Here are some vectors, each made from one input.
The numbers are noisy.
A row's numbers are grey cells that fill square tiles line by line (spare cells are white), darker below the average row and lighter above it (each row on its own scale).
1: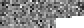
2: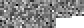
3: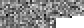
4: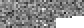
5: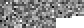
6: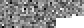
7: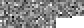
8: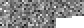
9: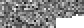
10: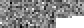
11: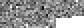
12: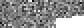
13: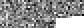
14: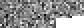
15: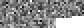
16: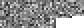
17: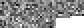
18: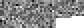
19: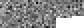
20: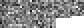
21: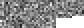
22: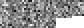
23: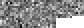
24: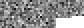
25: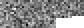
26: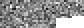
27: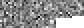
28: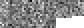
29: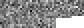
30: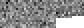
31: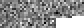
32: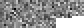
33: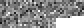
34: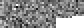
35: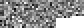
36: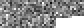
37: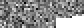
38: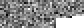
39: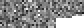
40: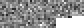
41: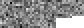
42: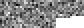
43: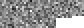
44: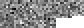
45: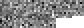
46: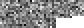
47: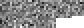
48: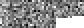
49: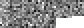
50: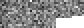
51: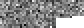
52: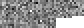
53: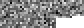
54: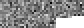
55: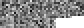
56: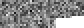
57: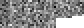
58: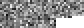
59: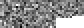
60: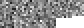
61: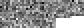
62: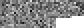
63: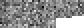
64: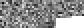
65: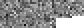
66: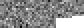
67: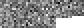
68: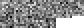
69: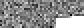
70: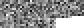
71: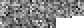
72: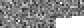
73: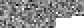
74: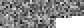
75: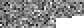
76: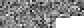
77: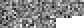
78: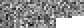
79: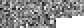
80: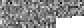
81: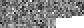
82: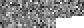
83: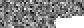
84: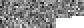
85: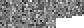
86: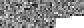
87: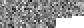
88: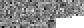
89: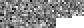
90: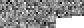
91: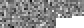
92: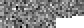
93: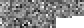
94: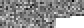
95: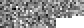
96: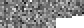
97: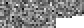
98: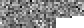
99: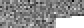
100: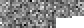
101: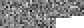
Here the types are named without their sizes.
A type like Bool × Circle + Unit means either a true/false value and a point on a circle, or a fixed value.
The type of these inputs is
(Bool × Bool × Bool × Bool + Unit) × Label.
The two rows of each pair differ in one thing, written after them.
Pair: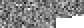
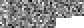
the label
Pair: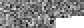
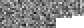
the label
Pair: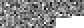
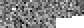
one of the four true/false values
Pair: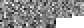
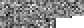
the label
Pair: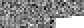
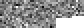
the label
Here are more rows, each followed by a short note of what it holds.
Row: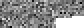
a label and four true/false values
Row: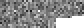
a label and four true/false values
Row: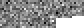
a label
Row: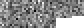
a label and four true/false values
